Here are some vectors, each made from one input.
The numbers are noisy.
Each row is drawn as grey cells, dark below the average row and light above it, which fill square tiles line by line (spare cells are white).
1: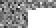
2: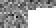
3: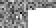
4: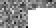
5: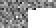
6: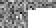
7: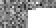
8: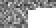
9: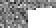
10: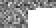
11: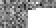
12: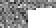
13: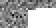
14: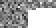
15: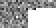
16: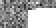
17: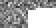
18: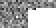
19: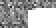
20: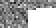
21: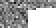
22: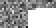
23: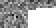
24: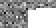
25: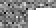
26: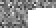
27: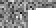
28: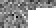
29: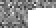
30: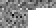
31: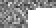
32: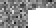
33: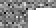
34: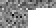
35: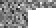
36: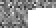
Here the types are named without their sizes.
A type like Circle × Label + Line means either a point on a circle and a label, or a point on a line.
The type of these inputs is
Circle + Label.
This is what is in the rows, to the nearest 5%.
About 55% of them hold a point on a circle. The rest hold a label.
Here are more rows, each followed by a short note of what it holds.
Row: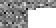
a label
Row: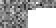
a point on a circle
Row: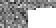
a label
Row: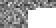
a point on a circle
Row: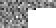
a label
